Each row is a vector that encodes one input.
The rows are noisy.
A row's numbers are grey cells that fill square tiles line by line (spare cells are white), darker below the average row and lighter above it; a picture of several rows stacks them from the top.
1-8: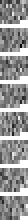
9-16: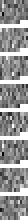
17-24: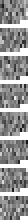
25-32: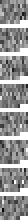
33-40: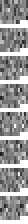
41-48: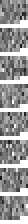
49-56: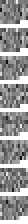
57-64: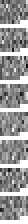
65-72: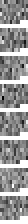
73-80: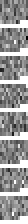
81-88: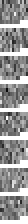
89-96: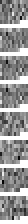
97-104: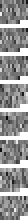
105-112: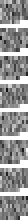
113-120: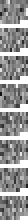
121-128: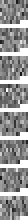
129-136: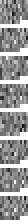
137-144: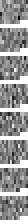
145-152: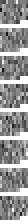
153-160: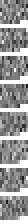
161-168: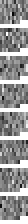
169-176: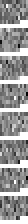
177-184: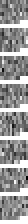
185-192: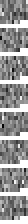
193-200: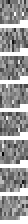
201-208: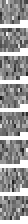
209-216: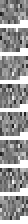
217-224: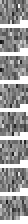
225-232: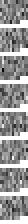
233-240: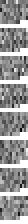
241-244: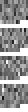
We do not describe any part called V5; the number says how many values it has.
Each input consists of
either a point on an 11-point circle and a true/false value, or a point on a 3-point line and a point on a 6-point line, or a value of V5.
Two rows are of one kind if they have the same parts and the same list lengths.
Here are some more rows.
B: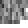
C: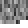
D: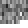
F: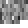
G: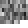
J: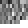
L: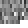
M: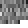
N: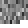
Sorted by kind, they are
B, F, L
C, M, N
D, G, J

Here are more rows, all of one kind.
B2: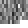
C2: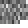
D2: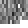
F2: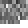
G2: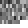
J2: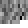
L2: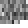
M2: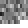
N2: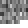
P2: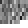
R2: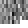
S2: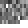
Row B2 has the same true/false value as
D2, M2, N2 and R2.
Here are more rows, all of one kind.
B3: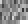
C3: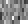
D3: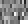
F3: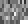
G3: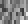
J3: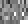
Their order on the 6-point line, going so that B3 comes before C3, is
G3, B3, J3, F3, C3, D3.
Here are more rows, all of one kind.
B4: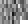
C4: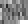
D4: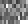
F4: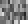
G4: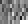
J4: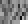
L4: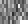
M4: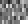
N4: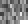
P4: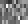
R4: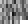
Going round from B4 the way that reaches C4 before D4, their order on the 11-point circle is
B4, R4, F4, C4, J4, G4, N4, M4, P4, D4, L4.
